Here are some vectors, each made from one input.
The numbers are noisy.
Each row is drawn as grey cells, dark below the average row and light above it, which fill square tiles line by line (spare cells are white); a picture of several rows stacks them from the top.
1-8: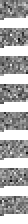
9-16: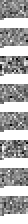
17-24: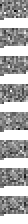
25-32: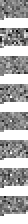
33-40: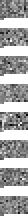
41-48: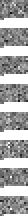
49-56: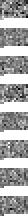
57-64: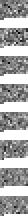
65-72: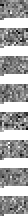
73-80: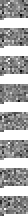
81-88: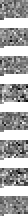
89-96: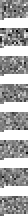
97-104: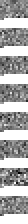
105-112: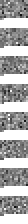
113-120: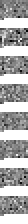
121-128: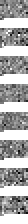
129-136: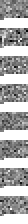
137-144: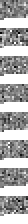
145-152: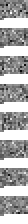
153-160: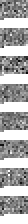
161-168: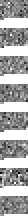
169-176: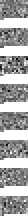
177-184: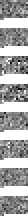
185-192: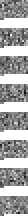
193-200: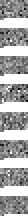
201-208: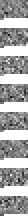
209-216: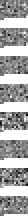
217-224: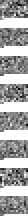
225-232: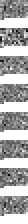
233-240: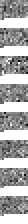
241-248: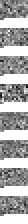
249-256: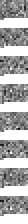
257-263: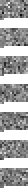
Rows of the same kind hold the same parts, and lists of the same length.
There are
2 kinds of row.
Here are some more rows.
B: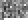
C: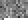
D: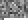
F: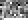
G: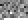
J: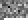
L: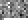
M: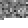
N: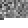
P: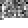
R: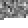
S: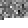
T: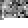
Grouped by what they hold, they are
B, C, D, G, J, L, M, N, R, S
F, P, T

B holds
one of 9 labels and five true/false values.
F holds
one of 9 labels.
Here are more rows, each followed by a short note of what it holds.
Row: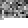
one of 9 labels
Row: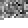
one of 9 labels
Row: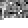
one of 9 labels
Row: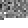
one of 9 labels and five true/false values
